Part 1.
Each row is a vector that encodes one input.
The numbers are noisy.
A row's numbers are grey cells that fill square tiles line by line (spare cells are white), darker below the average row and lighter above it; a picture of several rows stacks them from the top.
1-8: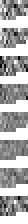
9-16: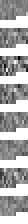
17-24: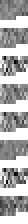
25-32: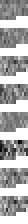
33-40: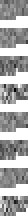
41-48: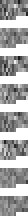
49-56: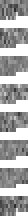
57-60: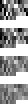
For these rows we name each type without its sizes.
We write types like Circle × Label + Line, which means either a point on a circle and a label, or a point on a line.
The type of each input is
Bool × Bool × Bool + Unit.
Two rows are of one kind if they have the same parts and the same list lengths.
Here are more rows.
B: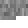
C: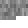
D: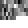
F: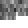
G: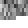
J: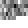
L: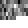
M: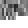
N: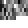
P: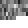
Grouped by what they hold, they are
B, C, D, G, J, L, N, P
F, M

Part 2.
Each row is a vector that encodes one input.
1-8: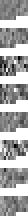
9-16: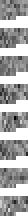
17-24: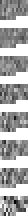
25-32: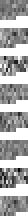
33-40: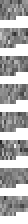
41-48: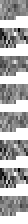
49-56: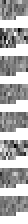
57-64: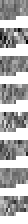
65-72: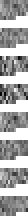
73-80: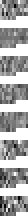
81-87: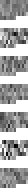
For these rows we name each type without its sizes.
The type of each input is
Line × Line.
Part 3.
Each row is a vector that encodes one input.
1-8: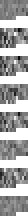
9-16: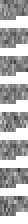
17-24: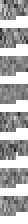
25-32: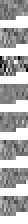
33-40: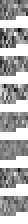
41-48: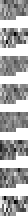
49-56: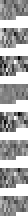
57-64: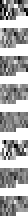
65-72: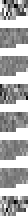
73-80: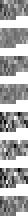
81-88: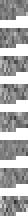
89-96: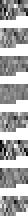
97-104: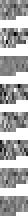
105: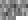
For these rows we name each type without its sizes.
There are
2 kinds of row.
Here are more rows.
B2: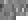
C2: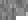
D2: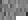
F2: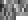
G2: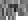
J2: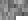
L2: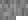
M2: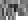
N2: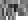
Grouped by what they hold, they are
B2, C2, D2, F2, J2, L2
G2, M2, N2

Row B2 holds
three true/false values.
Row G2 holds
a fixed value.
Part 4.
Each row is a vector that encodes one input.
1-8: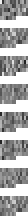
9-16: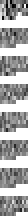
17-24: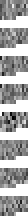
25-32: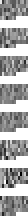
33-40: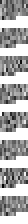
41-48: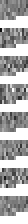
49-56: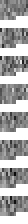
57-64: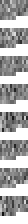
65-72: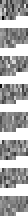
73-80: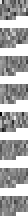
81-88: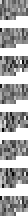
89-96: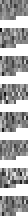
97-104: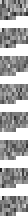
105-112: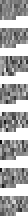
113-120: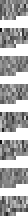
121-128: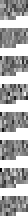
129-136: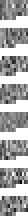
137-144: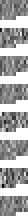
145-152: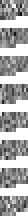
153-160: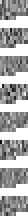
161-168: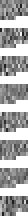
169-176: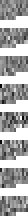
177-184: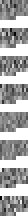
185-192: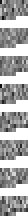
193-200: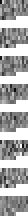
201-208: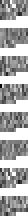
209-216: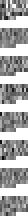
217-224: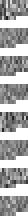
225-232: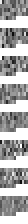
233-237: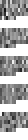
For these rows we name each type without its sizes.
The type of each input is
Line.
